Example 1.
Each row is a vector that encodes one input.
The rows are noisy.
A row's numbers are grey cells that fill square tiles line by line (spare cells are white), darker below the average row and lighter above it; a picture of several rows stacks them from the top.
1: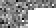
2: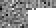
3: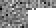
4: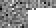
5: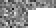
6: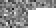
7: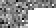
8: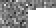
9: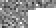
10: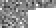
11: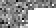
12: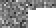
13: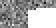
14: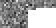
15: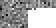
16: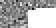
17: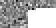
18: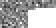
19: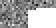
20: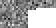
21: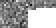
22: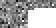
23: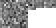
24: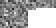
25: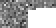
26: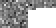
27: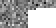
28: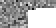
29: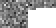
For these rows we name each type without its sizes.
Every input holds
a node of a tree.
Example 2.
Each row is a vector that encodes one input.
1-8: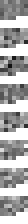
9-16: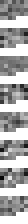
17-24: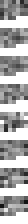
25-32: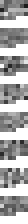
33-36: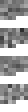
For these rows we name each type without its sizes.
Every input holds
a point on a line.
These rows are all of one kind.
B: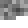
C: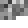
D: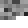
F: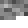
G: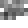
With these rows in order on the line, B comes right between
C and G.
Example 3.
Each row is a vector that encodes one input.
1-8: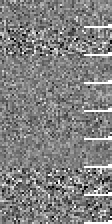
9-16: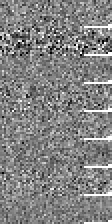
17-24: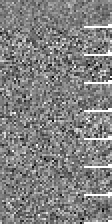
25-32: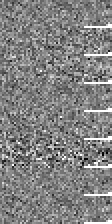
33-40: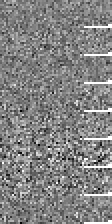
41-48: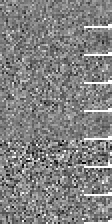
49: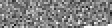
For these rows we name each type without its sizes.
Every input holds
a node of a tree.
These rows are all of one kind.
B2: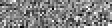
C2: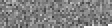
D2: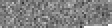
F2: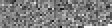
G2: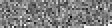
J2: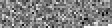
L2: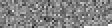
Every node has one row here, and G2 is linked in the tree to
F2.
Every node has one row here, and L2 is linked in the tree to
J2.
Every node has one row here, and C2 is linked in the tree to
B2 and D2.
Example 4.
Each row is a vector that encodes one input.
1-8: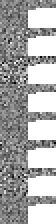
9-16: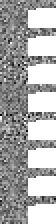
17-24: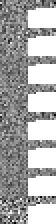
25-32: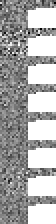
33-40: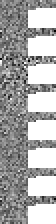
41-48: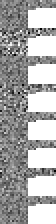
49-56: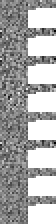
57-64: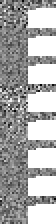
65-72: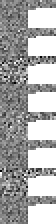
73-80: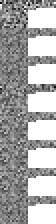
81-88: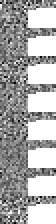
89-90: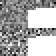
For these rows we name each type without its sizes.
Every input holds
three true/false values.
